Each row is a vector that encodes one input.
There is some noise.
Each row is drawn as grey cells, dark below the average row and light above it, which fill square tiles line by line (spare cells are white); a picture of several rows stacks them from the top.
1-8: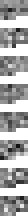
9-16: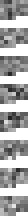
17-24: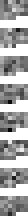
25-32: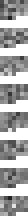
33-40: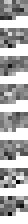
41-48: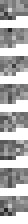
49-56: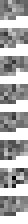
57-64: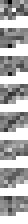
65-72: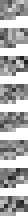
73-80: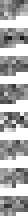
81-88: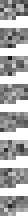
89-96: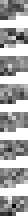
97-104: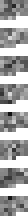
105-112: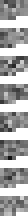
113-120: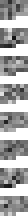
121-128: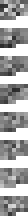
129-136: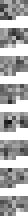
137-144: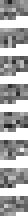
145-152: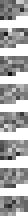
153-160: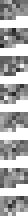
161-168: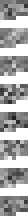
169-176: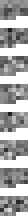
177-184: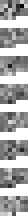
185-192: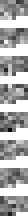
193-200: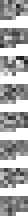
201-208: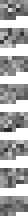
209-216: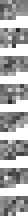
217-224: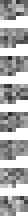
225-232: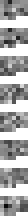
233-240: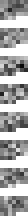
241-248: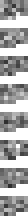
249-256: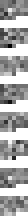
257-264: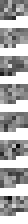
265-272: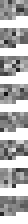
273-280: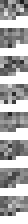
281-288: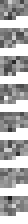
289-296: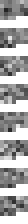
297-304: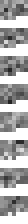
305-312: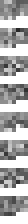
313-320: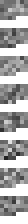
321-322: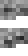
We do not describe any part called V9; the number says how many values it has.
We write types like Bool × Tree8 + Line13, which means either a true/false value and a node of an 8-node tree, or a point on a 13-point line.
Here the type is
Circle16 × (Circle17 + V9).
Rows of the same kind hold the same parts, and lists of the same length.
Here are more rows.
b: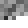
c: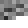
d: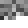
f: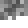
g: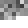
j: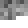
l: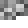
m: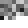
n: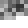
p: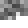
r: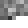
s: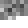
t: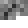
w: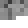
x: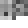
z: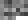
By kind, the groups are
b, c, f, g, n, p, s, t, x
d, j, l, m, r, w, z

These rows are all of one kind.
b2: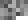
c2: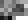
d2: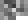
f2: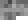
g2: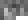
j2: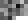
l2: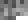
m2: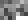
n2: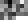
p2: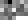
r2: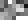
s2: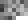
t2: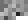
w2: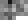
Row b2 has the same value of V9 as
f2, p2 and w2.
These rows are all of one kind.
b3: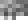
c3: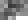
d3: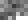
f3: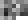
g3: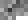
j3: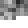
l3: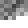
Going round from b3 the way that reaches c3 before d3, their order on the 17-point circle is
b3, f3, c3, l3, d3, g3, j3.
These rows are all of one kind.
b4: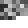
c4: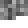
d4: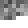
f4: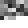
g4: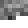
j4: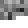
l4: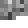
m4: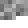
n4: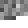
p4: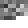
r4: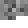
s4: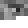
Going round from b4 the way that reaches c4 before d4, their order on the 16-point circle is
b4, p4, g4, f4, m4, c4, s4, r4, j4, l4, n4, d4.
